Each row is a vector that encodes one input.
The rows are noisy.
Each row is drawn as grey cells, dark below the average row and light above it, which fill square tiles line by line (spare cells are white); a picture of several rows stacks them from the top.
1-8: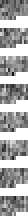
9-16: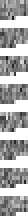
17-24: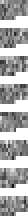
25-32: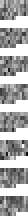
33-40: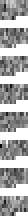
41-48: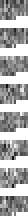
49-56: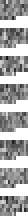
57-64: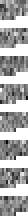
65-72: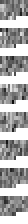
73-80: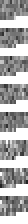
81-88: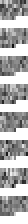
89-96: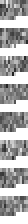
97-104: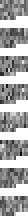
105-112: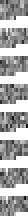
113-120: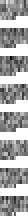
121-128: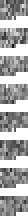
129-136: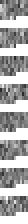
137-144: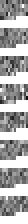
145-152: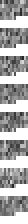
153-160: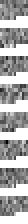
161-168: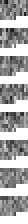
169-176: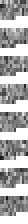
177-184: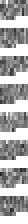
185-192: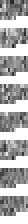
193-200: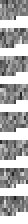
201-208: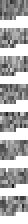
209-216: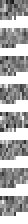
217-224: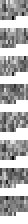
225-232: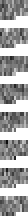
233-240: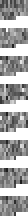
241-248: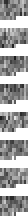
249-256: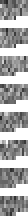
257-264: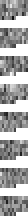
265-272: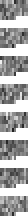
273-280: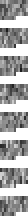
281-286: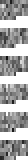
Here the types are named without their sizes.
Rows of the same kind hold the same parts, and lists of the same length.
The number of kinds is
2.
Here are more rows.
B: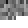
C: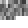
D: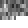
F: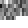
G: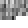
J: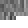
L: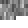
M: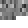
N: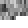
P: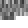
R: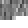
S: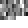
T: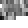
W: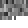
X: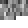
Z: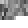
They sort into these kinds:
B, C, D, F, J, P, R, W, Z
G, L, M, N, S, T, X

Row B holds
a point on a circle and a point on a line.
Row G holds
a point on each of two circles and a point on a line.
